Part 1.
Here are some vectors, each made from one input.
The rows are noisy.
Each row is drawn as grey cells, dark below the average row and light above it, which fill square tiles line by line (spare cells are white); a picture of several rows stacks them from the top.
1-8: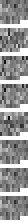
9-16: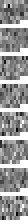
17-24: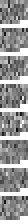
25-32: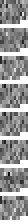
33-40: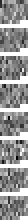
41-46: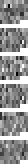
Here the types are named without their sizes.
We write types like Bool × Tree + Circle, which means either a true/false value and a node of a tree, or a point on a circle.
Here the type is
Tree.
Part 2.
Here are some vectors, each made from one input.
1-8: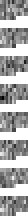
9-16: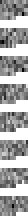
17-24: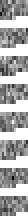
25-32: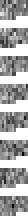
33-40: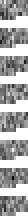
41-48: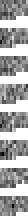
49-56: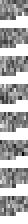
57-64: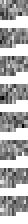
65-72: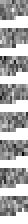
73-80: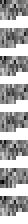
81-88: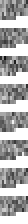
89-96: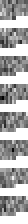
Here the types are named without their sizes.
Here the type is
Bool × Bool × Bool × Bool.
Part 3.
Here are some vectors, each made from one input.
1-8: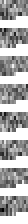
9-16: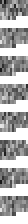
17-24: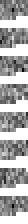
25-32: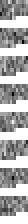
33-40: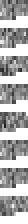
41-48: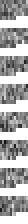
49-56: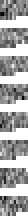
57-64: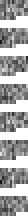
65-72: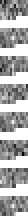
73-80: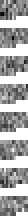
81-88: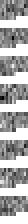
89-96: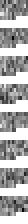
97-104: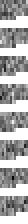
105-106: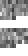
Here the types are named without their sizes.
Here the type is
Bool × Bool × Bool × Bool.
